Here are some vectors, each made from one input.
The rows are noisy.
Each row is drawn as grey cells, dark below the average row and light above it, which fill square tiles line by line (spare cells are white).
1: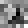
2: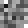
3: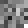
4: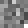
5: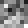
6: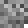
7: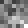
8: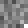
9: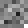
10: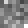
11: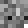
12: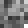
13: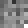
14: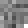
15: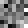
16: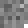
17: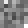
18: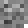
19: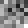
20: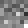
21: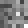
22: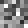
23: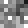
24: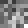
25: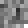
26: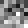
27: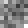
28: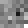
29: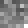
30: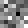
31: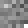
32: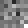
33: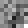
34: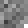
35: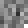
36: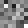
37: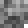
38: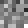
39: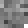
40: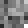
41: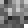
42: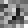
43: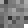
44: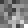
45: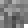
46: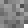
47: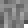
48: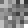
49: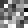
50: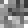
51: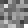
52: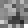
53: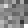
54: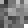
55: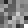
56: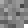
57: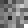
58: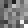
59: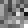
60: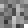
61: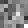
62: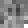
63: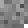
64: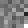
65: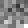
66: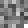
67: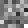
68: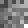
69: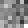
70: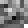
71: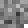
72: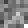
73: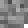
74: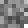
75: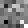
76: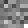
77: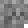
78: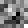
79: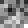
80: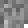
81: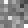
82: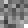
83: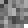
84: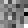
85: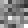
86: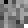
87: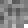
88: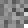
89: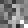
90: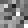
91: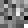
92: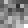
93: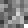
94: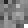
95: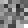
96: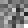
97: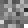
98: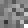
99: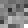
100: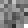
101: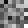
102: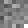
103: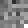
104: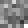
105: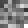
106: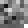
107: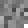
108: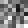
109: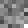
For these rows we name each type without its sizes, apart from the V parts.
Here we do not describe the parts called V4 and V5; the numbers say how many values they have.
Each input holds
three true/false values, together with either a point on a line and a value of V5, or a value of V4.
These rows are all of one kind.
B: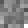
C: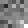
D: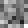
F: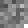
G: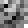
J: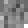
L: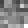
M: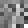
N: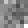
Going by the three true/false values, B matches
D, G and N.
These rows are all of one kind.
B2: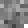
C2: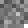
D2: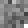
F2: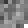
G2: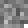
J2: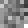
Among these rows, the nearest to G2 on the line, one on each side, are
B2 and D2.
